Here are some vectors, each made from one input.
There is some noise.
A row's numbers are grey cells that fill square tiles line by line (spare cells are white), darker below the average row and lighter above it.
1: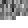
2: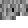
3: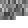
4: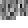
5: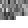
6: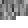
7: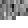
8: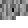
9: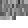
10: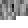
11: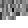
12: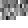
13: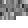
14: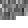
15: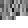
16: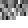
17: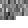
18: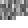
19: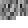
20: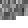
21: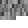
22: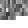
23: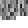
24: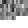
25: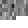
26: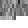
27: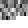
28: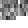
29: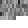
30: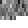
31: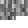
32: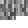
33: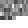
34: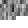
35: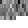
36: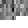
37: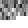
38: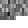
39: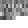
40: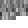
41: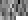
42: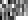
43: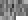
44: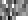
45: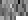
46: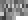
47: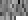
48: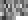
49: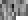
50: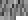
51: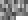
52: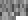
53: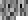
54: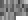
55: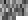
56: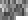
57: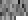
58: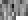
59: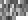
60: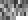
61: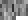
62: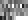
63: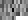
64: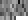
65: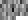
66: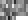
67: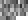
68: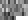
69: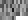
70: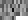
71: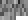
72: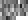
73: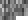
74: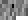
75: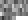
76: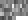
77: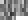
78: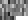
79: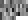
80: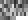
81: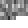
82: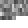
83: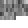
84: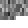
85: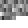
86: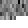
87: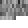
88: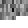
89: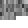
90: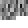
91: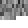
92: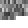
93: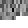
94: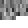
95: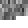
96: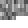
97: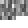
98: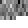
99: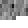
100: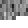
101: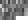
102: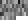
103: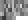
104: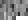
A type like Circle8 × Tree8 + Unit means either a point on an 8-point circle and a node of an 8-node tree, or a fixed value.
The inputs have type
Line6 + Line7 + Line11.
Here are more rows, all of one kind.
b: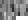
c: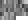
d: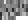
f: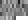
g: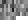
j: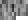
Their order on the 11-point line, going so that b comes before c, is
g, b, j, d, c, f.
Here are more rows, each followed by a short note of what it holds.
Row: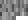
a point on an 11-point line
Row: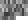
a point on a 6-point line
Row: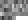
a point on a 7-point line
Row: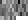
a point on an 11-point line
